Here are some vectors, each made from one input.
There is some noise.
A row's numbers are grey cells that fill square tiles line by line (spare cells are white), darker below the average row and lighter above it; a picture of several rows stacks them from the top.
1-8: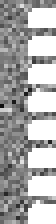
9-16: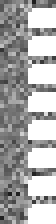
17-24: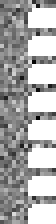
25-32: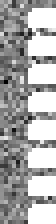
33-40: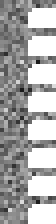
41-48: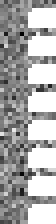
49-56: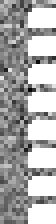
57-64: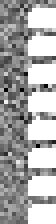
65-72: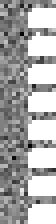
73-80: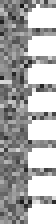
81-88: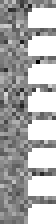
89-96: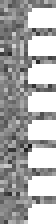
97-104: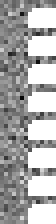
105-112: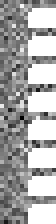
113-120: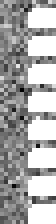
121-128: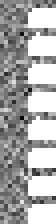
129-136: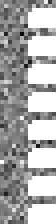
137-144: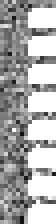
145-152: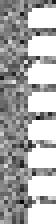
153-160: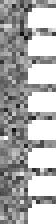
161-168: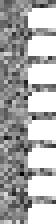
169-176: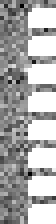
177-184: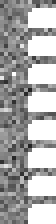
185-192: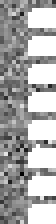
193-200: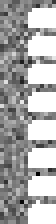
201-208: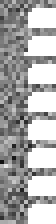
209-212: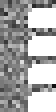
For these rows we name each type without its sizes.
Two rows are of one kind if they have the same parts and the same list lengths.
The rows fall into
2 kinds.
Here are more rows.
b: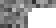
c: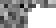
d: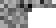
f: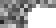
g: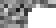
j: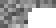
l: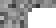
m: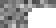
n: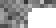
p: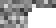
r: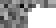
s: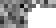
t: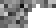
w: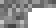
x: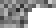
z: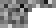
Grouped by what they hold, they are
b, j, l, m, n, p, w
c, d, f, g, r, s, t, x, z

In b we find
a point on a circle, three labels and a true/false value.
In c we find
a point on a circle and a true/false value.
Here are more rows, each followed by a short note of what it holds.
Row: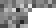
a point on a circle, three labels and a true/false value
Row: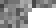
a point on a circle, three labels and a true/false value
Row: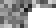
a point on a circle and a true/false value
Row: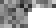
a point on a circle and a true/false value
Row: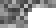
a point on a circle and a true/false value
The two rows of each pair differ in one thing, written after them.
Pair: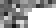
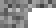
one of the three labels
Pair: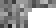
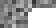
the place on the circle
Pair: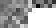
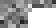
one of the three labels
